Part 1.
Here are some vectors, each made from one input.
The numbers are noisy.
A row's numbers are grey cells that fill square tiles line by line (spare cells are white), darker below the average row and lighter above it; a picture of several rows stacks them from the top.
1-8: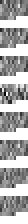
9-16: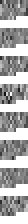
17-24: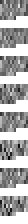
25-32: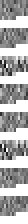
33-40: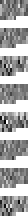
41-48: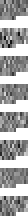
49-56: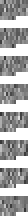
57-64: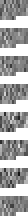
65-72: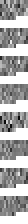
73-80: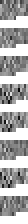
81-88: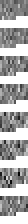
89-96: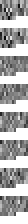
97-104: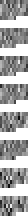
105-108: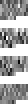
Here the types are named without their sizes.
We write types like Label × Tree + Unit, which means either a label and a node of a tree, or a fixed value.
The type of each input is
Line.
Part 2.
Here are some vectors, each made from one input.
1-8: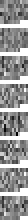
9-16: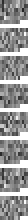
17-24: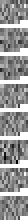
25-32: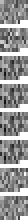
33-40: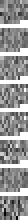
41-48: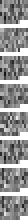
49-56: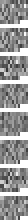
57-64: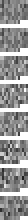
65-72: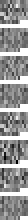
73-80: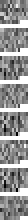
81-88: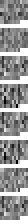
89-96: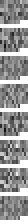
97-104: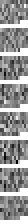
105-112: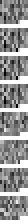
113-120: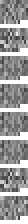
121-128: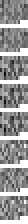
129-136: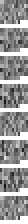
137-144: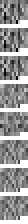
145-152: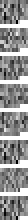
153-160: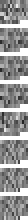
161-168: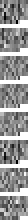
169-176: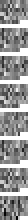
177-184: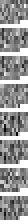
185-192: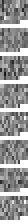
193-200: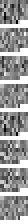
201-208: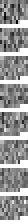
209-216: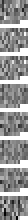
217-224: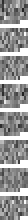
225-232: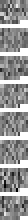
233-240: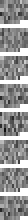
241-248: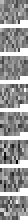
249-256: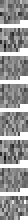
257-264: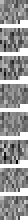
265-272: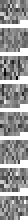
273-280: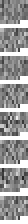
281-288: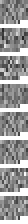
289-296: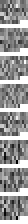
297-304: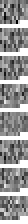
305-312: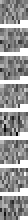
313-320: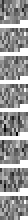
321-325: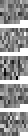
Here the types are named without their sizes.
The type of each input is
Tree.
